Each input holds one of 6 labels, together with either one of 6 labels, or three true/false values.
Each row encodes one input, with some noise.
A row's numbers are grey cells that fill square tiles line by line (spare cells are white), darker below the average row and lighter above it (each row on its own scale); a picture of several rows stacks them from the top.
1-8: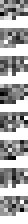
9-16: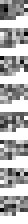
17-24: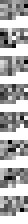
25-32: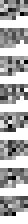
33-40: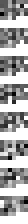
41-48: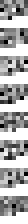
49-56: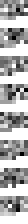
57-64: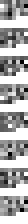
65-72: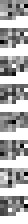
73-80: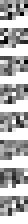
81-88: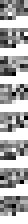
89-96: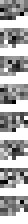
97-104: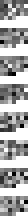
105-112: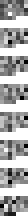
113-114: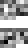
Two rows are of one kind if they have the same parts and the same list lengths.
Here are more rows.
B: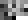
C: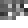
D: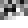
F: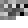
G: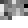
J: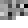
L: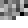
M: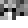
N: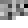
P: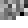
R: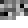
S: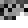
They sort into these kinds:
B, C, S
D, F, G, J, L, M, N, P, R

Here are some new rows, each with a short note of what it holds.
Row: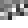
two labels (each one of 6)
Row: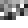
two labels (each one of 6)
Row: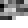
two labels (each one of 6)
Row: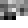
two labels (each one of 6)
